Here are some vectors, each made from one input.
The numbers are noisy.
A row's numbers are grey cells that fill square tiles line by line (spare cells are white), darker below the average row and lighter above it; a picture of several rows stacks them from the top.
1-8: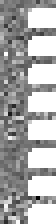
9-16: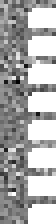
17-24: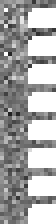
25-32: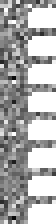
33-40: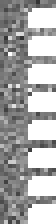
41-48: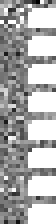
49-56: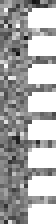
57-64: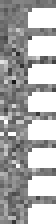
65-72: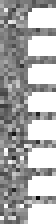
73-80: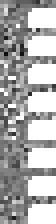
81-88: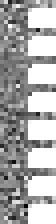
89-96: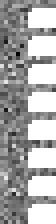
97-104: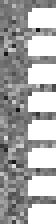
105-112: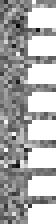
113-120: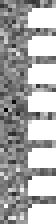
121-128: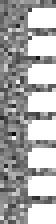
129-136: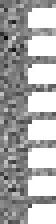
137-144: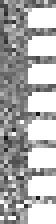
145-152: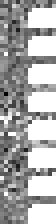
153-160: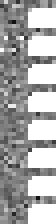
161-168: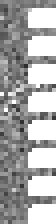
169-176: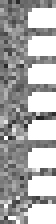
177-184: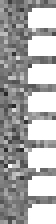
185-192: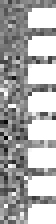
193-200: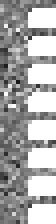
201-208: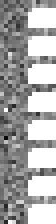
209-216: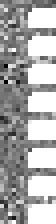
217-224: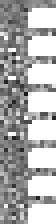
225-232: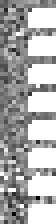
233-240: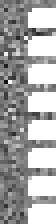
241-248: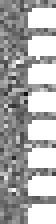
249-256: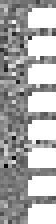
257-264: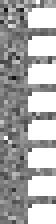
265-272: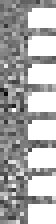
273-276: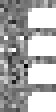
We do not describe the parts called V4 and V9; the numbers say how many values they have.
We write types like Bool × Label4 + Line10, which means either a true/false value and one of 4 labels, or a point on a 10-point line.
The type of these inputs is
Bool × (Line8 + V4) + V9.
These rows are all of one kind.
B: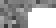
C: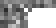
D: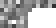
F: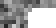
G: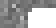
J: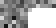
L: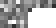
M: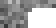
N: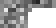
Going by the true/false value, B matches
C and J.
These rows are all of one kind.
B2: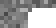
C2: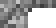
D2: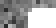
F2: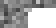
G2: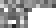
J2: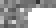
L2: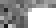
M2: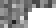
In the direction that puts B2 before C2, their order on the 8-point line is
F2, J2, L2, G2, B2, C2, D2, M2.
